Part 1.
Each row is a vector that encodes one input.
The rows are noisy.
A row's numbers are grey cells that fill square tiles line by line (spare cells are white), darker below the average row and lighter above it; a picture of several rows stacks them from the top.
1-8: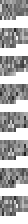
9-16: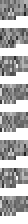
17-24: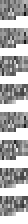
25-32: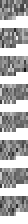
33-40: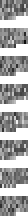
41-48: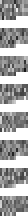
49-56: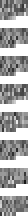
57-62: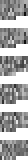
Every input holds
a point on a 5-point circle.
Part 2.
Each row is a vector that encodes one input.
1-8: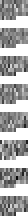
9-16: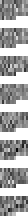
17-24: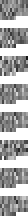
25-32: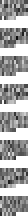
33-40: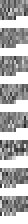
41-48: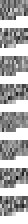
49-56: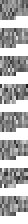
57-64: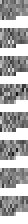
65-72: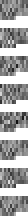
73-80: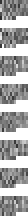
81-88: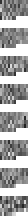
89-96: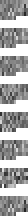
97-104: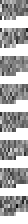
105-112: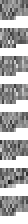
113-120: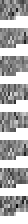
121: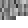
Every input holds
a point on a 15-point circle.
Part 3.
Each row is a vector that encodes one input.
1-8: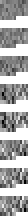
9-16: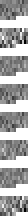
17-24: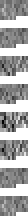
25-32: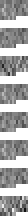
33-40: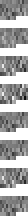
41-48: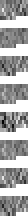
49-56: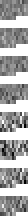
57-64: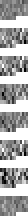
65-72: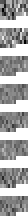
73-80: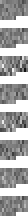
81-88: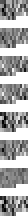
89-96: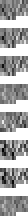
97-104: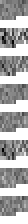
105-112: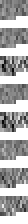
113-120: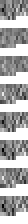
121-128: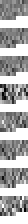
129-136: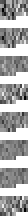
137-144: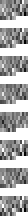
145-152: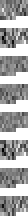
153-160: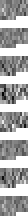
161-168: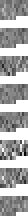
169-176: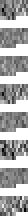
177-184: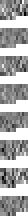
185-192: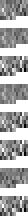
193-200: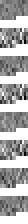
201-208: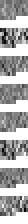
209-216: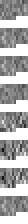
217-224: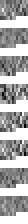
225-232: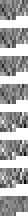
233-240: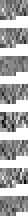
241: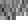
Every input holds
a point on a 17-point line.
